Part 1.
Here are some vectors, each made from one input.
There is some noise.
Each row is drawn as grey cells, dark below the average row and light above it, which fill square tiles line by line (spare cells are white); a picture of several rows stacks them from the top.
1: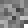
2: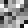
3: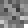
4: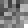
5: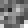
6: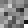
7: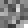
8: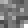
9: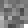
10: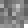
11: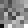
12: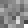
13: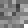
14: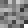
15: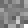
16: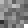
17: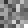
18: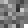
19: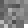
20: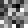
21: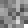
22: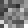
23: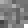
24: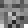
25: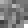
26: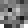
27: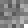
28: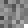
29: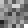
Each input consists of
one of 7 labels.
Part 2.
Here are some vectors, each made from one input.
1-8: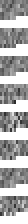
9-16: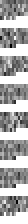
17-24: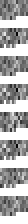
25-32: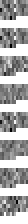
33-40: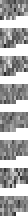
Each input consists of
a node of a 9-node tree.
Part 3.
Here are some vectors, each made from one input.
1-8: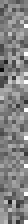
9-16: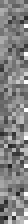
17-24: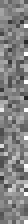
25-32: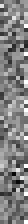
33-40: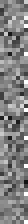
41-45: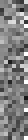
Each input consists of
a point on a 7-point line.
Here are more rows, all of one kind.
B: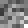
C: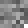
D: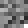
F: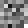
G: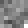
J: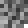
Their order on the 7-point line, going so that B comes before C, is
B, C, G, D, J, F.
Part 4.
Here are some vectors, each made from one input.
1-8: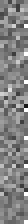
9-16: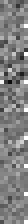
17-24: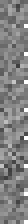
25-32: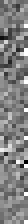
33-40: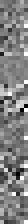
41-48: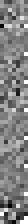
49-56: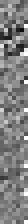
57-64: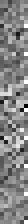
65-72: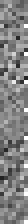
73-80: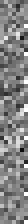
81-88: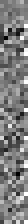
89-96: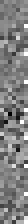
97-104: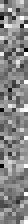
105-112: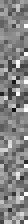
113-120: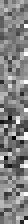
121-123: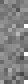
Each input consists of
either a fixed value, or four true/false values.
